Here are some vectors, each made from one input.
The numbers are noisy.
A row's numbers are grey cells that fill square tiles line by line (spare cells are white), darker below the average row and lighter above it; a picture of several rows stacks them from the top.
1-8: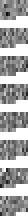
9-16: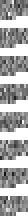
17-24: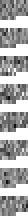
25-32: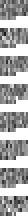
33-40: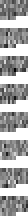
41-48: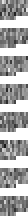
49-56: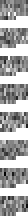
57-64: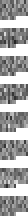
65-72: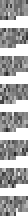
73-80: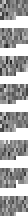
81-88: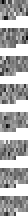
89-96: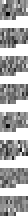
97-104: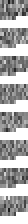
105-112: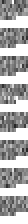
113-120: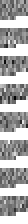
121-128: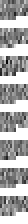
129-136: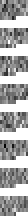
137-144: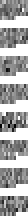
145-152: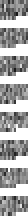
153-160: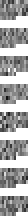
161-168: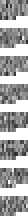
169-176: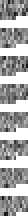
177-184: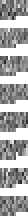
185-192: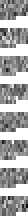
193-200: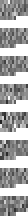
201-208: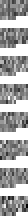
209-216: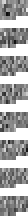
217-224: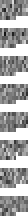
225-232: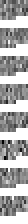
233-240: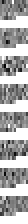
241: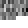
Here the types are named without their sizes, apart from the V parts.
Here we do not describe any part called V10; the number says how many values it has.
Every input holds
either a point on each of three circles, or three true/false values, or a value of V10.
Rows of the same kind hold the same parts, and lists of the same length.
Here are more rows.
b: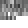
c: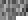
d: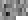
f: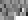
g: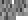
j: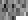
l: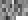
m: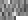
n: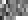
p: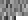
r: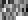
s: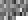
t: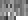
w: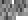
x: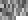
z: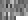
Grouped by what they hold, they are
b, g, l, p, t, w, z
c, r, s
d, f, j, m, n, x

